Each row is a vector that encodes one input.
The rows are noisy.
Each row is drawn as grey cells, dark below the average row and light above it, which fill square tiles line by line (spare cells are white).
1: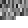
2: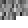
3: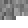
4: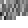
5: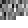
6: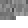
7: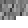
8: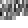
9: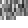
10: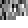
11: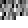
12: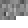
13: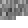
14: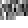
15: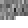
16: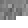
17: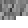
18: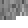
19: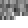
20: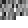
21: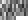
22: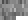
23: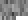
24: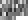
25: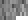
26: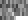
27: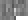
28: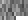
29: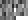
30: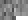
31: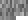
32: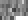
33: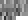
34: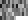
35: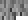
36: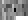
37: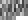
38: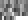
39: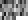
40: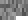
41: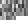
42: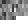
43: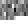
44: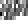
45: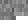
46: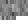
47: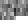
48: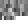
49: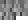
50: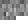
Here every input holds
one of 7 labels and a true/false value.
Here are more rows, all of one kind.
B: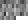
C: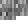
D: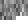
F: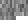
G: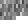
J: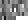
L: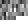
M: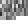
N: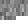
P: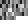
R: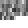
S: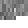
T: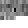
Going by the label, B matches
L, M, N and P.
